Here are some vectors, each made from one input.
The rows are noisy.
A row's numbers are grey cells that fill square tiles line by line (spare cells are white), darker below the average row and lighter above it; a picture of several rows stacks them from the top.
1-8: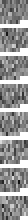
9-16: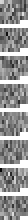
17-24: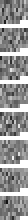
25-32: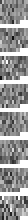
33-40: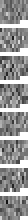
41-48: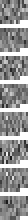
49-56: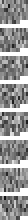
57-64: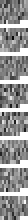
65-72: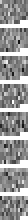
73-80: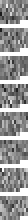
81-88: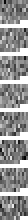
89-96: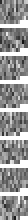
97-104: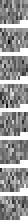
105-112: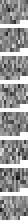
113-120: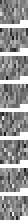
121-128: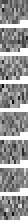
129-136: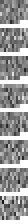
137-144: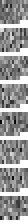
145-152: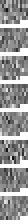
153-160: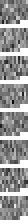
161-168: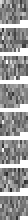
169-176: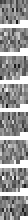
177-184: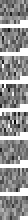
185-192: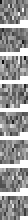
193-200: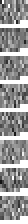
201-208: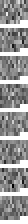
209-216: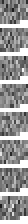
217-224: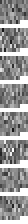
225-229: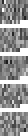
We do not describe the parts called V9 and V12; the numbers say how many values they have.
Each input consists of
four true/false values, together with either one of 6 labels and a value of V12, or a value of V9.
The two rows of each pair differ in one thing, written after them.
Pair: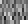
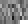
the label
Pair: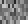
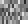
the value of V12
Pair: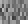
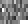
the value of V12
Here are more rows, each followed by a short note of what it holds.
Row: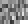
four true/false values and a value of V9
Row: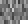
one of 6 labels, four true/false values and a value of V12
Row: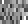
four true/false values and a value of V9
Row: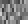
four true/false values and a value of V9
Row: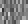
four true/false values and a value of V9
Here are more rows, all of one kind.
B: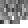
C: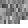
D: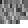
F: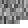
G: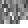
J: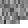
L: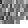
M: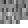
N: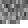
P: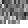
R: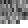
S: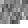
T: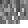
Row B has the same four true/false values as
D and T.
